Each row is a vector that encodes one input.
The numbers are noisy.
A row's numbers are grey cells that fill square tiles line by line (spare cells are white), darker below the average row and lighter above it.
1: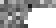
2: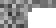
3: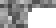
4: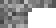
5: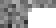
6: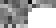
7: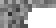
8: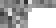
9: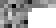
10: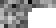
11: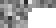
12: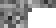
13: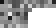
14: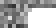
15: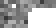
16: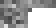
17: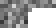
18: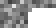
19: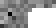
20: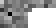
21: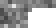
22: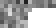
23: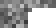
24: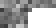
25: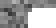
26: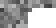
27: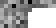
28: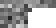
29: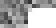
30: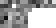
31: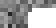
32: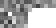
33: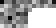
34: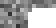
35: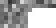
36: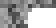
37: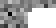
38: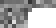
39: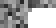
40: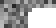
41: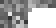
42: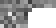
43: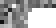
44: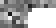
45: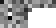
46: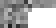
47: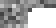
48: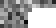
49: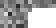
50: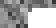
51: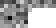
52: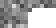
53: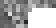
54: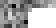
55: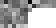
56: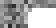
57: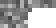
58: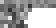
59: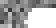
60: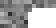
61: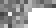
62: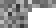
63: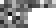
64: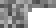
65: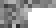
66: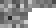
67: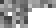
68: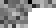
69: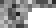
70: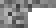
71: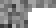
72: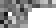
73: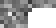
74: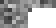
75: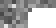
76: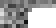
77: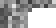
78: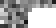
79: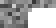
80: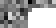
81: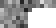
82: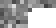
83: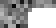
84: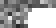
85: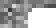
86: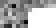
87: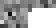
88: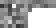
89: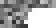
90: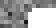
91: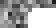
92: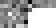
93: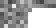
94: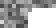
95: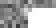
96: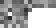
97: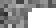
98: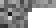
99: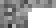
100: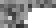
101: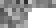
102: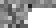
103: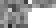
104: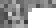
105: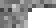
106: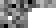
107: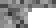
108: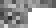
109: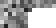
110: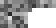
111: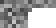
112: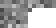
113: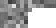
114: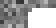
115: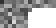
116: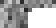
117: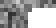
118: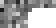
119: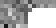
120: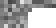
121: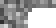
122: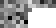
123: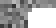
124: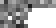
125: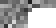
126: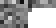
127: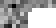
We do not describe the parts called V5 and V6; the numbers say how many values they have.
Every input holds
a true/false value and a value of V5, together with either a node of a 9-node tree, or a value of V6.
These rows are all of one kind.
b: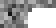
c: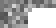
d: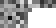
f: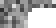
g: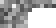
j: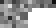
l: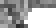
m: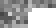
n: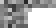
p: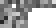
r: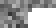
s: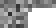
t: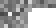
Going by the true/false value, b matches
l, n, r and s.
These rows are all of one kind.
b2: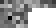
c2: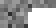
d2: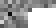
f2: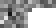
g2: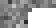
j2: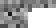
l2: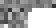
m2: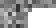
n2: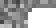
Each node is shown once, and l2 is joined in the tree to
f2.
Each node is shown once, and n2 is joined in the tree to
c2 and m2.
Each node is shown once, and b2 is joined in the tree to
c2 and g2.
